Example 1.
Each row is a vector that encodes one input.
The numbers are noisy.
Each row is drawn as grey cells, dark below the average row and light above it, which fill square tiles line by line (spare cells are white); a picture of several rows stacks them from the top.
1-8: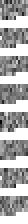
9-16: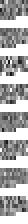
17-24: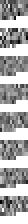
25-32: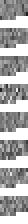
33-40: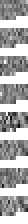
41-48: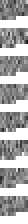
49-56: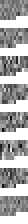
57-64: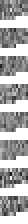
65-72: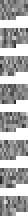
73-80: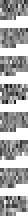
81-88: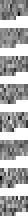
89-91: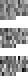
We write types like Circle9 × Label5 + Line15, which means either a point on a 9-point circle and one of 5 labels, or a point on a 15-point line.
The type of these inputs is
Bool × Line8 + Line5 × Line5.
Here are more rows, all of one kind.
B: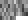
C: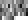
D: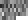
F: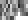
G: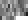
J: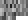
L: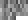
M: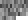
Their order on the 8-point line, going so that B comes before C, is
G, B, C, J, D, F, L, M.
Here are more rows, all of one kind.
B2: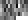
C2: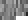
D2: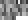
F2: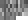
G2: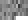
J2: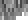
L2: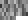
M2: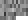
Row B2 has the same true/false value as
F2 and J2.
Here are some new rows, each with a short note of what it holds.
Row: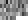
a point on an 8-point line and a true/false value
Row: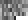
a point on each of two 5-point lines
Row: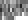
a point on an 8-point line and a true/false value
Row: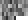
a point on each of two 5-point lines
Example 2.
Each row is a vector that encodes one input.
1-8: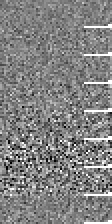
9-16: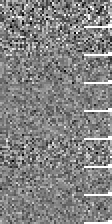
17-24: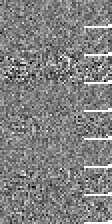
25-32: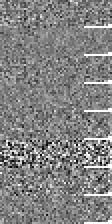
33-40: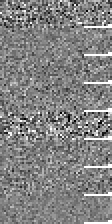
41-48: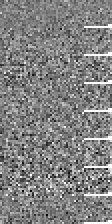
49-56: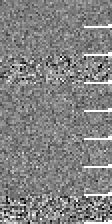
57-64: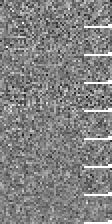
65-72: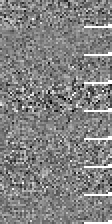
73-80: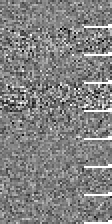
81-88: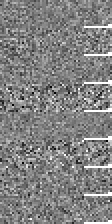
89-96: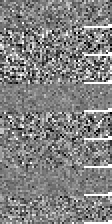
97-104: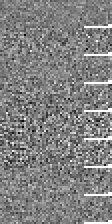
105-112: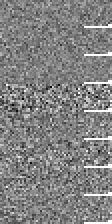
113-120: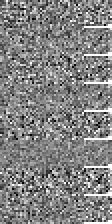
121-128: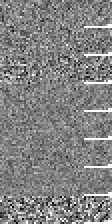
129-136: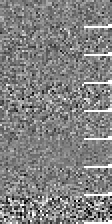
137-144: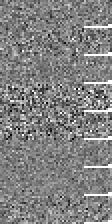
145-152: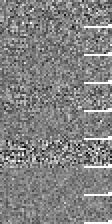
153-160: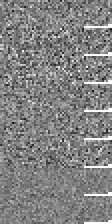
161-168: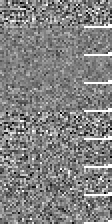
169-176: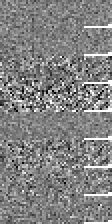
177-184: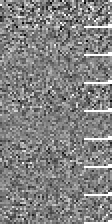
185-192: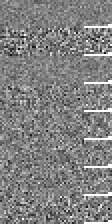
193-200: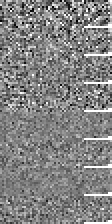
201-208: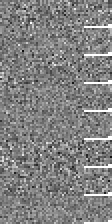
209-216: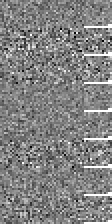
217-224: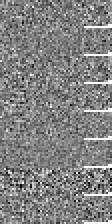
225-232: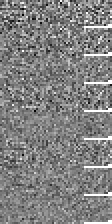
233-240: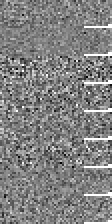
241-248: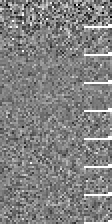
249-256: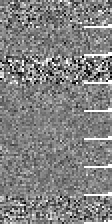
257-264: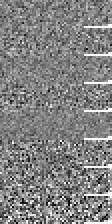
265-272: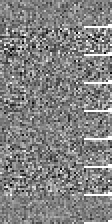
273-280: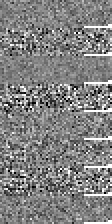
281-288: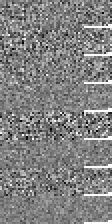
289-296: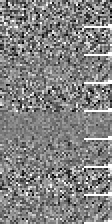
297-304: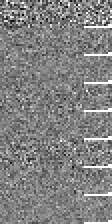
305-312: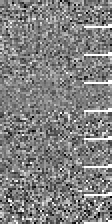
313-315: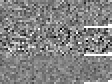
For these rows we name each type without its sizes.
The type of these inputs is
Bool × Bool × Bool × Bool + Line + Tree.
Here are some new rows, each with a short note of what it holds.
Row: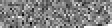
a node of a tree
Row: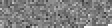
a node of a tree
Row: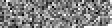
four true/false values
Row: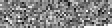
a node of a tree
